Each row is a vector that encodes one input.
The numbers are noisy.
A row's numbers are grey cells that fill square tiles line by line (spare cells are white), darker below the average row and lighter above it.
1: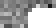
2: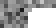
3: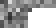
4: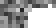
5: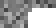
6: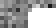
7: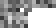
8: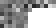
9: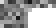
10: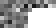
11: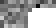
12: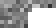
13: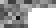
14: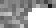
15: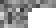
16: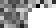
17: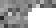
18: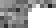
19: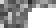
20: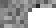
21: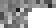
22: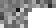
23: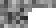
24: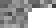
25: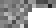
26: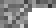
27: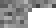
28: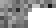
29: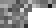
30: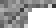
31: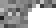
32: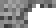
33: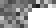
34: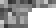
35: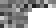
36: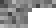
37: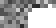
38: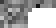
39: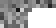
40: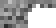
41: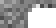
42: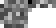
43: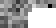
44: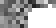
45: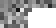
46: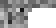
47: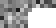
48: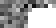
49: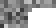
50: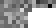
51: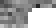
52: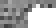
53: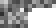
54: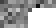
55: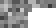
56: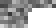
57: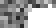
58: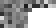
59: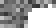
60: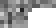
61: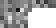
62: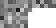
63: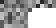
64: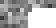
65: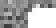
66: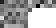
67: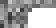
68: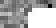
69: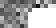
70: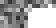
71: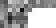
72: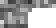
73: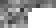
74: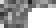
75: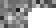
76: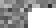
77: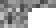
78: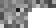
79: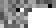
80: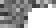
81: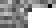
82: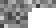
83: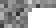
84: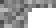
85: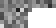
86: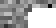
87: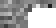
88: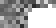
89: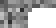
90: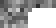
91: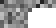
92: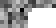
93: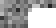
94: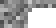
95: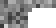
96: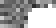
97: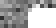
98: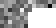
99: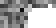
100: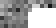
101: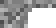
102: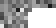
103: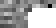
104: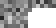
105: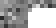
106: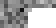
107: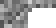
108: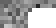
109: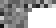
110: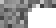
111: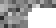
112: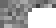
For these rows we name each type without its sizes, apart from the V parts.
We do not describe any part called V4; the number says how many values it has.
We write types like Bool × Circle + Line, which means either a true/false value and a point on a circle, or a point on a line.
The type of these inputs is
Bool × (Circle + V4).
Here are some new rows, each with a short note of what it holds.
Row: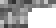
a true/false value and a value of V4
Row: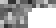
a true/false value and a value of V4
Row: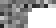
a true/false value and a value of V4
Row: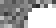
a true/false value and a value of V4
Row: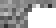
a point on a circle and a true/false value
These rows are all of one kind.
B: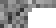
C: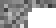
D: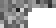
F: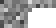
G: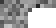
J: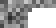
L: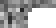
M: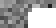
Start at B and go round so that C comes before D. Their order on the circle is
B, M, J, L, C, D, G, F.
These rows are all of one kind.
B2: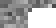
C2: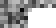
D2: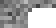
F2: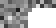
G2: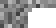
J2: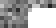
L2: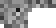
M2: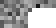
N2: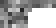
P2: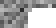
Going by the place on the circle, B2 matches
D2, F2 and M2.
